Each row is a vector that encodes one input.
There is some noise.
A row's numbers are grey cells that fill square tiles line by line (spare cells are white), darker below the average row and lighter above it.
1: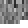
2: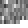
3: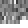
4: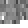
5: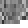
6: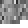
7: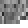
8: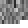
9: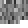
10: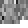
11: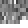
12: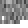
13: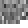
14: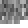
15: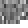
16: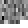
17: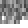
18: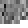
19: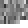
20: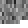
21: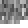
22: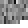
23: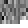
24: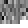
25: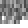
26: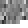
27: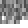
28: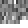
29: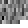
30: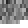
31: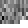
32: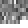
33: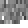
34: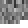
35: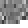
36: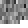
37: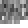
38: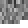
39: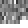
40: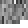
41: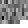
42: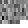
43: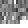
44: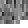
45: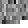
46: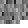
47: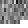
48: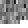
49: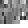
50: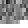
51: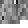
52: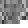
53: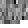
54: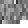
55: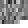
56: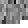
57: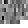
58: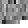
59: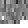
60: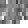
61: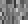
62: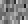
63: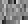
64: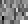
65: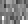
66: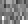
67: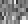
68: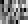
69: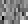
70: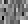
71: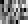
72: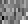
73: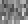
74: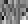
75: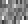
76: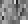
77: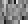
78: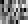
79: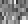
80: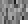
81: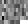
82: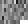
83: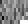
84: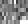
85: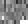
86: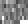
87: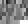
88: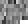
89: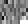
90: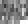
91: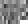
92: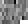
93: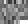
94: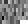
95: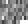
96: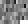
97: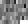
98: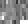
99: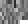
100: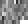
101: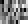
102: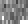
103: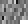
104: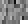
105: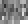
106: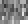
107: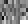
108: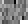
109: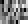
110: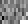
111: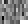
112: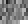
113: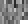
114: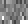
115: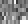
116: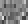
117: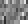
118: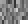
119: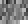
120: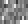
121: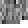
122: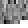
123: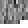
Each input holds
a list of up to three points on a 6-point line.
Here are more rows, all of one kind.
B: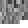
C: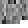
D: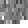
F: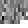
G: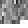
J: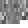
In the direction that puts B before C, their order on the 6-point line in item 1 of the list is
F, G, D, J, B, C.
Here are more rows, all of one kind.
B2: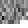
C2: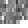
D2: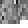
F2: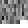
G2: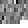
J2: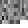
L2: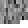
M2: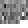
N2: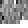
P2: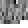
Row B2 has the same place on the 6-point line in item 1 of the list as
F2 and J2.
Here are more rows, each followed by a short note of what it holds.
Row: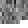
a list of two items
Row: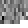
a list of two items
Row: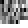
the empty list
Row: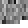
a list of two items
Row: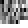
the empty list
